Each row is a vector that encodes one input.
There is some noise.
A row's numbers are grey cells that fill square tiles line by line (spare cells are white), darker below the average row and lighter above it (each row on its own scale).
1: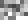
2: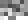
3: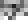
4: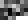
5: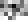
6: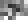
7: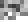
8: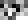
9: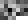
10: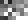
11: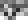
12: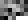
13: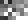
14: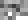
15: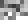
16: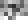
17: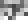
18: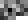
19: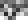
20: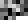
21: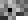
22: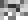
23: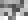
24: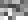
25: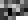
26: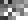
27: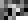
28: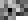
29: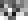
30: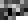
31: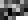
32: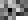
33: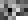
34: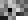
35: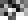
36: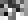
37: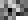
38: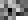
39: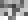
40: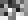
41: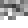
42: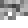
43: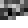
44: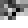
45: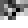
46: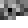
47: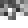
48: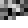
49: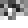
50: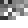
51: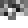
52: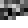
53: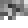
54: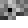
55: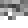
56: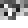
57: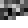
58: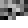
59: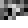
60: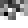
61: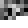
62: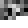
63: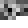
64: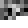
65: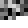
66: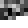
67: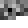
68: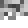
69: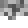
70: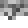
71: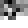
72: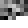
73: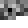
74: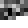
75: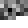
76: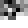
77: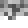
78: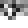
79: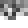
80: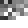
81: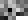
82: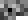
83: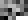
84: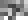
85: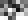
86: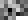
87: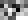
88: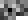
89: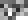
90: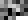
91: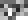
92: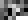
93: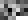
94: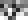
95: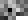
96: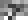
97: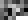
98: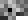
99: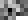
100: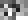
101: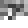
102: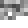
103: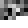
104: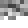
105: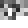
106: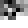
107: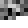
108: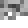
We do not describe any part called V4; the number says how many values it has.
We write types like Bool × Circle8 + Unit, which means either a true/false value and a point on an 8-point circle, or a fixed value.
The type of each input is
List2(Bool × V4).
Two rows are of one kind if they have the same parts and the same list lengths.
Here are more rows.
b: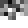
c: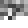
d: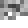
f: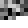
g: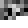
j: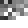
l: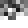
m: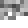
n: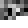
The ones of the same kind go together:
b, c, d, l, m
f, g, n
j

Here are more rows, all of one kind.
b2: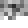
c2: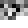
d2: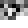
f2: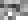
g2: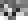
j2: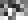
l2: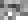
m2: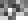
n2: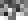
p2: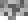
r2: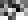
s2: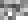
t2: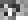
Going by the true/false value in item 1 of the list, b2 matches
f2, l2, p2 and s2.
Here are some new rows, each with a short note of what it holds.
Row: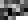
a list of one item
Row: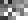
the empty list
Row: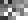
the empty list
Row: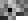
a list of one item
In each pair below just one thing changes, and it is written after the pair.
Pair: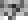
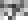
the value of V4 in item 2 of the list
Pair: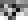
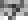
the true/false value in item 1 of the list
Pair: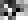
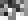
the value of V4 in item 1 of the list
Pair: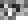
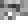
the true/false value in item 1 of the list
